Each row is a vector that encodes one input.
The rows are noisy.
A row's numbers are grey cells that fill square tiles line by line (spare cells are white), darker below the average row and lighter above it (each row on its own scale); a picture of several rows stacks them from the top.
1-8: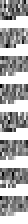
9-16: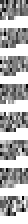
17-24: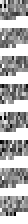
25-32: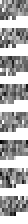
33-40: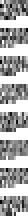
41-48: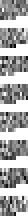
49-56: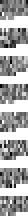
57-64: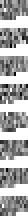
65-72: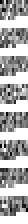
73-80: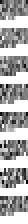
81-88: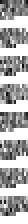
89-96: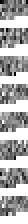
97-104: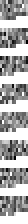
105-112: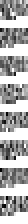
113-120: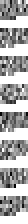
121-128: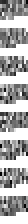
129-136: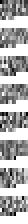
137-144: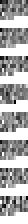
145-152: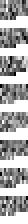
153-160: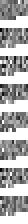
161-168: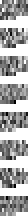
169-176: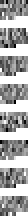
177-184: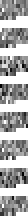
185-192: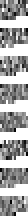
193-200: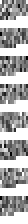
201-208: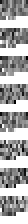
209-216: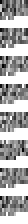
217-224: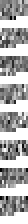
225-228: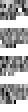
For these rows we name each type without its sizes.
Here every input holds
either a point on each of two lines, or a list of points on a circle.
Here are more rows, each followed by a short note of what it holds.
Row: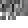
the empty list
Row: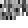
a list of two items
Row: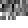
the empty list
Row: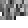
a list of three items
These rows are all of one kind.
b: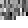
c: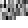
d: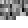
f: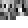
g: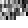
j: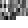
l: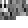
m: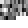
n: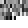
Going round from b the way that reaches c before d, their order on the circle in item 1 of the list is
b, g, c, j, l, f, m, d, n.
